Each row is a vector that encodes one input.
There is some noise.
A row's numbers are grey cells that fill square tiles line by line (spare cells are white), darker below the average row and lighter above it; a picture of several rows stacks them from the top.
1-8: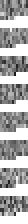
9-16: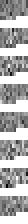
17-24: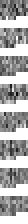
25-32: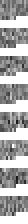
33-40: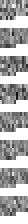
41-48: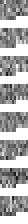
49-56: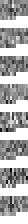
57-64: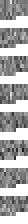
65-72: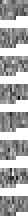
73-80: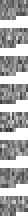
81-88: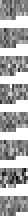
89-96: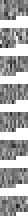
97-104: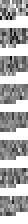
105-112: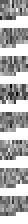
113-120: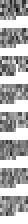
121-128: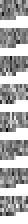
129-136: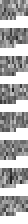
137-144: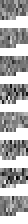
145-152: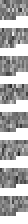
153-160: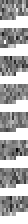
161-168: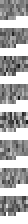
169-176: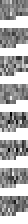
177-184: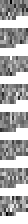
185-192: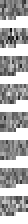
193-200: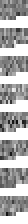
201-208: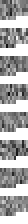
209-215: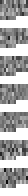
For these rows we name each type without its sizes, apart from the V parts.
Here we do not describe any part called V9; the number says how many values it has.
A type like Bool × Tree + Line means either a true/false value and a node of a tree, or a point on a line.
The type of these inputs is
Bool × Bool × Bool × (Line + V9).
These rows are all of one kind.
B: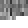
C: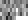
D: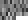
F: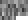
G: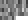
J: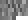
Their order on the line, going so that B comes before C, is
G, B, C, F, J, D.
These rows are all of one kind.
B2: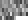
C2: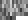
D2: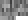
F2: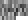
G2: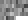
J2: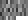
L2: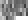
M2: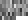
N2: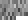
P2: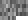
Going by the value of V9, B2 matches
D2, G2, J2 and P2.
